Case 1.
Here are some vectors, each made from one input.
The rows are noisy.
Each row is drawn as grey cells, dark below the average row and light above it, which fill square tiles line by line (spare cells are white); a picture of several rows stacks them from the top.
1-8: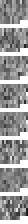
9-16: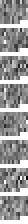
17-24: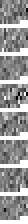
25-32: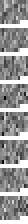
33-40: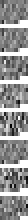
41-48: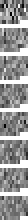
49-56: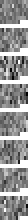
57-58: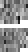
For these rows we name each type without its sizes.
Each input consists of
a list of points on a line.
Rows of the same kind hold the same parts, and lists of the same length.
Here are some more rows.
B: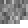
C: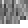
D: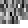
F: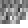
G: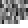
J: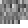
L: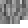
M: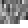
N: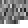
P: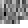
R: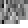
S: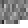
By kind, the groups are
B, C, F, G, L, N, P, R, S
D
J, M

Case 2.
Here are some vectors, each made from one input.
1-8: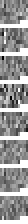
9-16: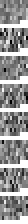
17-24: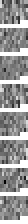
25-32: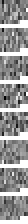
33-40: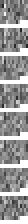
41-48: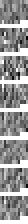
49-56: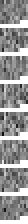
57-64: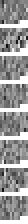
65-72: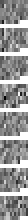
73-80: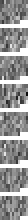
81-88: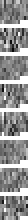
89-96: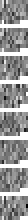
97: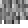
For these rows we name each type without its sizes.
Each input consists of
a list of points on a line.
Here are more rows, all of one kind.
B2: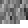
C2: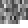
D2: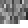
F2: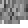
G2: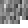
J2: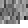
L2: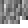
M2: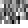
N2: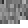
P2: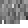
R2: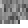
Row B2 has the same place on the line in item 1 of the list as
N2 and P2.
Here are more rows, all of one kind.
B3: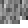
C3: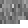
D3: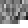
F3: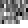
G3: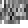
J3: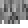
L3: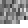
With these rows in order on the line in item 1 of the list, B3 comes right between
C3 and F3.
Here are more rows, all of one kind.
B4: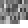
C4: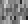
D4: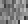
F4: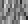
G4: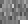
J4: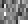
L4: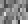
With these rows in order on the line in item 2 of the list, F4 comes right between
C4 and J4.
